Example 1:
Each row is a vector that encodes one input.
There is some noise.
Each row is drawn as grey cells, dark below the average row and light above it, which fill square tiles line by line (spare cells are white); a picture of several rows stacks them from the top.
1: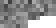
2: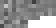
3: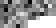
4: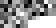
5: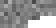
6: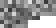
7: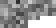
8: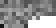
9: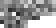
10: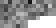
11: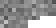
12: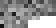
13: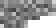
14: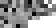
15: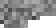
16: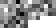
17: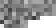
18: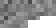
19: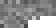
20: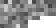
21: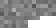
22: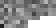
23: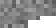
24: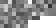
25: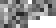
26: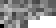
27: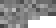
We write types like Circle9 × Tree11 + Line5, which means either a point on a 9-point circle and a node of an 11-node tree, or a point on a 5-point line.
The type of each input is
Line5.
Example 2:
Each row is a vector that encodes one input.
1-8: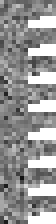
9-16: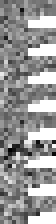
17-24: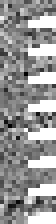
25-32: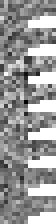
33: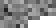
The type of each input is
Tree7.
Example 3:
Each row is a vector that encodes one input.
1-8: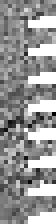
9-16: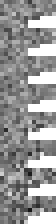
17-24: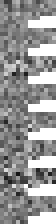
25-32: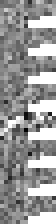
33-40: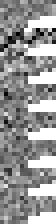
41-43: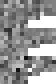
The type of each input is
Tree9.
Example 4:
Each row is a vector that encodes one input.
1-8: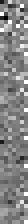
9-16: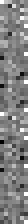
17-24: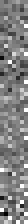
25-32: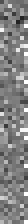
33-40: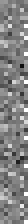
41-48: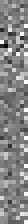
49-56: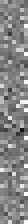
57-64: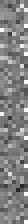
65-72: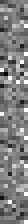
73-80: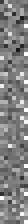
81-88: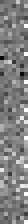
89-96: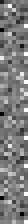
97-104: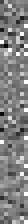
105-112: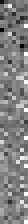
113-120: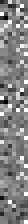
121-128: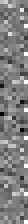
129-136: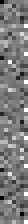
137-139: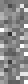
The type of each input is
Bool × Bool × Bool × Bool + Unit.
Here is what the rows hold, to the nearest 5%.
About 5% of them hold a fixed value. The rest hold four true/false values.
